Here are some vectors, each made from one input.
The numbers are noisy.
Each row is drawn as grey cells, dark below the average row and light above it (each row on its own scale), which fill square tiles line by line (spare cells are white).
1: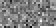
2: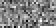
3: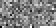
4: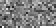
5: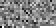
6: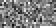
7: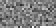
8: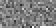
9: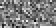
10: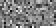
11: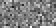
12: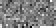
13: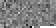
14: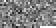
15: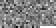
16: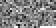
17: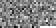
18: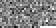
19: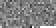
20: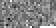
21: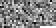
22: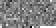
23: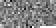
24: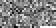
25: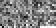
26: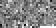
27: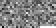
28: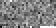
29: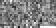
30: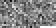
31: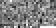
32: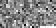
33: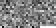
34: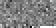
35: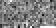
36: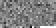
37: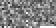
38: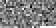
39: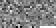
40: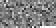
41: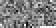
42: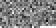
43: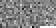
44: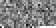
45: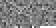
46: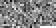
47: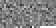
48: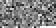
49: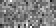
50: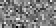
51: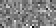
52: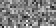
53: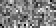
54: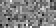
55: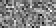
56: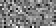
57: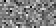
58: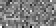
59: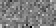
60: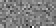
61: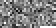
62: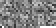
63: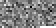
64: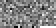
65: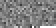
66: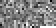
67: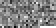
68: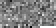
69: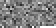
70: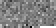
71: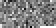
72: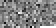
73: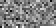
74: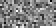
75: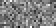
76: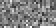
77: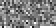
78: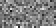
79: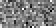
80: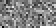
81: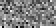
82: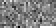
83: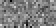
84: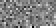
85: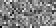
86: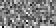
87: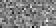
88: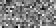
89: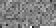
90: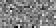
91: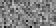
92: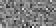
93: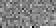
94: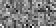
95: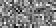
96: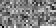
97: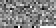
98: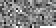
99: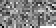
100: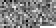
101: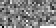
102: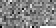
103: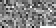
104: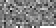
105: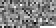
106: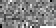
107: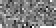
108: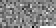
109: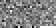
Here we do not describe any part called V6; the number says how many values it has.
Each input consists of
a true/false value, together with either a point on a 4-point line, or a value of V6.
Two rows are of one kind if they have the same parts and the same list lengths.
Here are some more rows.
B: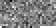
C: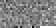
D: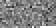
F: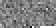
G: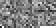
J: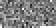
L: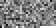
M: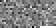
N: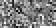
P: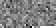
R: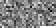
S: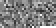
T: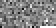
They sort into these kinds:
B, C, D, J, L, N, R, S
F, G, M, P, T

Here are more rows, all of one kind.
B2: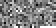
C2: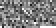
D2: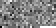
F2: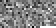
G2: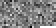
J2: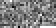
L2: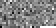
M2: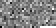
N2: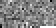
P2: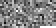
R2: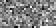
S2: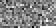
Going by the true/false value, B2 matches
G2 and P2.
